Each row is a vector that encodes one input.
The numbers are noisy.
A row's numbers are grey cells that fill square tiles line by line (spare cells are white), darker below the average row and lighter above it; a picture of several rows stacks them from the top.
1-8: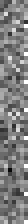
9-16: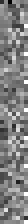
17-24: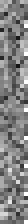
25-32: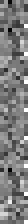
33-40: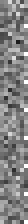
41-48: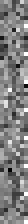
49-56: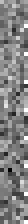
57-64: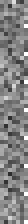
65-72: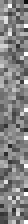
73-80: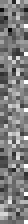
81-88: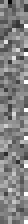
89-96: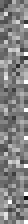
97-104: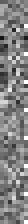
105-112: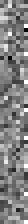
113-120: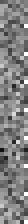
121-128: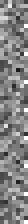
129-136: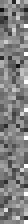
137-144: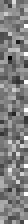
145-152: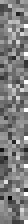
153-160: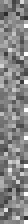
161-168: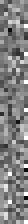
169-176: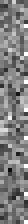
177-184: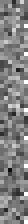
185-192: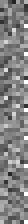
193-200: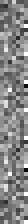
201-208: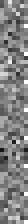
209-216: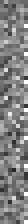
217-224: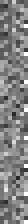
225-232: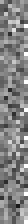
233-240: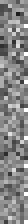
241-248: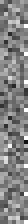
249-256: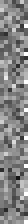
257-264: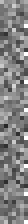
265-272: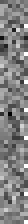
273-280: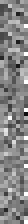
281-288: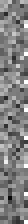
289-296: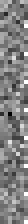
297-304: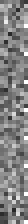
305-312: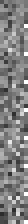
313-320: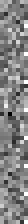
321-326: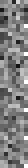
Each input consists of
either a point on an 11-point circle, or four true/false values.
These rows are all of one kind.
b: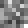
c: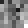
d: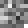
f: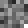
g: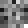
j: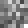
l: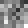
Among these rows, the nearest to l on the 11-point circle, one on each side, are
c and d.
